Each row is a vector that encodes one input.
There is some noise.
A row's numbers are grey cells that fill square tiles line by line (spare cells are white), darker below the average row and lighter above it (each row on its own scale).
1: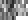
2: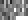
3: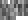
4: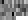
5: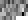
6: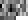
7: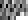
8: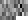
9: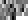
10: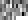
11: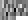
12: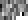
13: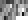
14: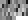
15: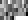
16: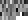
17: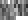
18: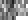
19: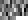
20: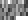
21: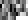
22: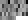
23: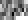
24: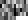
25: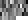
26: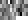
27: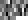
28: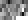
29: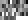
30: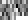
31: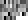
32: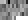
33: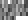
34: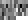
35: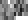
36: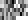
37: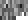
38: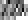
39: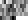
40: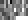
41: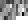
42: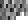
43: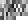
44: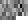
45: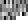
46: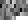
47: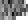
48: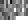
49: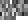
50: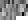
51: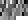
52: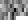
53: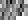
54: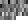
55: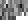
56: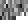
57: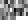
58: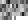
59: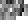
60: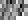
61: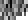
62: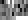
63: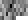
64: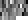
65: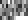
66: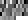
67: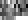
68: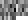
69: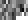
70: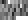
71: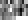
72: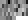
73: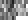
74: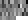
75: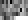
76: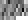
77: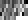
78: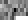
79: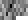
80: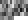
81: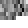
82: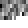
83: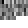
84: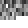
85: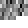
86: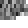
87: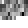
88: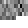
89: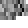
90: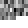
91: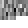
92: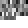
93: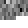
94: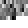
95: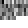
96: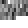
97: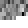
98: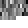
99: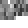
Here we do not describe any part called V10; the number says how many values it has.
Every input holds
a value of V10, together with either a point on a 7-point line, or three true/false values.
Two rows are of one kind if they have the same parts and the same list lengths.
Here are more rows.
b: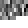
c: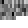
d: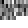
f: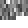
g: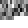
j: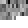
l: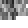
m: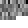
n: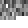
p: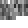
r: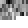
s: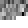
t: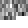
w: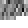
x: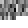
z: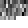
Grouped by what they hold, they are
b, c, d, f, g, l, p, w, x
j, m, n, r, s, t, z

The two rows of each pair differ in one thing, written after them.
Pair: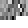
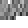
one of the three true/false values
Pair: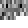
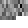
the value of V10
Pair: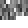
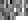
the value of V10
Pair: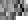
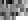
the value of V10
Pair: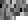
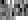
the value of V10
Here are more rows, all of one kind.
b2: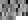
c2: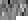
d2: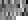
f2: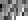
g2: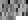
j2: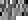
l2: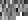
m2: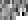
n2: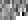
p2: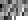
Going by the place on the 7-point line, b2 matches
c2 and g2.
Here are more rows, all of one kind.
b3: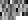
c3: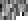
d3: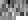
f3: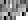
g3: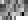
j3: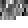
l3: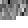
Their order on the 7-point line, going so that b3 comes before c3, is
j3, b3, d3, l3, g3, f3, c3.
